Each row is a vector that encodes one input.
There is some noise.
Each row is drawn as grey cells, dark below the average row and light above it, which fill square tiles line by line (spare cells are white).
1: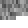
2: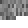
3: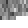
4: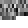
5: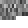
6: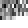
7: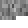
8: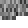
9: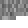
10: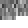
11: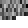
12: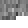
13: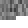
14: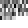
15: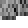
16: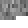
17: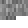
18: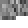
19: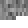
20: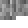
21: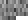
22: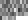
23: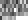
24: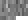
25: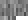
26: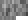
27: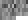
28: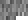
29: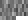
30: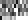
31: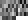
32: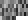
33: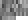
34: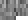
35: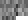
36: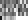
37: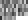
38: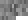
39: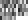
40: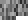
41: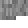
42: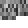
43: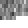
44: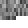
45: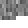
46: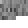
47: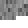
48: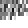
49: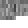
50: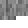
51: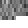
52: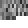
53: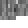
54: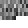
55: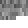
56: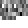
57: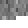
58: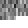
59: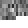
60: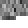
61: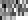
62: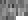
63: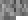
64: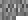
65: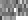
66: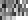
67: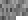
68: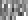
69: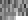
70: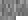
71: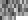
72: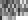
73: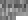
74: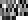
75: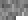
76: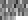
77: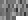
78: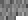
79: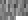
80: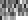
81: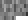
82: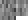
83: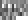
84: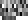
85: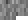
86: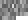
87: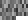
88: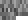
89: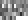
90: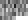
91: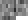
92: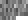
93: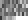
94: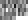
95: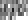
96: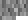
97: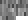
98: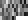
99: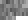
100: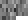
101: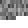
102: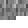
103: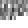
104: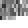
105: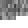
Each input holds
either a fixed value, or a node of an 11-node tree and three true/false values.
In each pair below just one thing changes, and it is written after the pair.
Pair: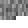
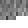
the node of the tree
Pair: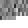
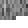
one of the three true/false values
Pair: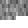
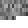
one of the three true/false values
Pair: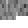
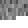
one of the three true/false values
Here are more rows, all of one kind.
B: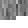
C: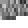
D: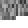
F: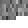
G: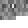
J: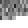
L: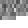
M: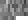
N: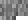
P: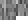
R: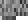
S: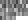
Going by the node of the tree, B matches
G, L, N and P.
